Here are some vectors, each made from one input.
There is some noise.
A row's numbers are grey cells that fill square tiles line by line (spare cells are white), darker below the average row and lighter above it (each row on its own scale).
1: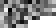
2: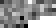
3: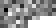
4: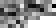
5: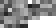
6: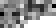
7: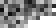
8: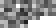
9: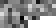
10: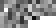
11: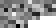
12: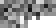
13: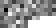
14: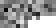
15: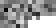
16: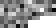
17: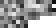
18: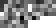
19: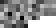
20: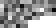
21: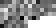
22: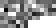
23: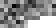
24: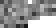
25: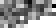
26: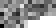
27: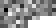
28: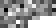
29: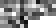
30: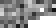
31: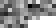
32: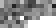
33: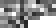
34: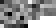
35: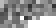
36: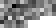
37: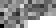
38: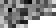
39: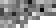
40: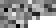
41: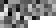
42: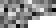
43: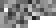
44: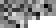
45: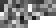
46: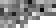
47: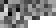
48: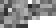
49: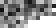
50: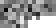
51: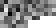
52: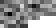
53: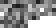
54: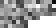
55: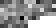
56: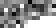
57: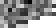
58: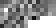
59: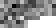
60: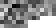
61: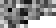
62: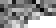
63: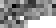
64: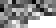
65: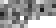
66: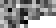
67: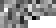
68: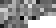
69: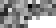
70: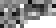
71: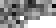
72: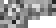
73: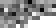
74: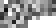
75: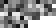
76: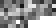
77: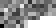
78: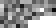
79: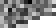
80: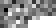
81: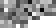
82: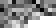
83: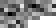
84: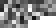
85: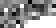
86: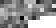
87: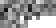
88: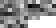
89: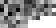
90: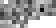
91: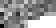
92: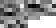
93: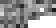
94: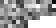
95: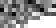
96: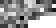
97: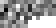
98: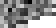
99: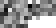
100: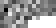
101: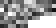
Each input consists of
one of 7 labels.
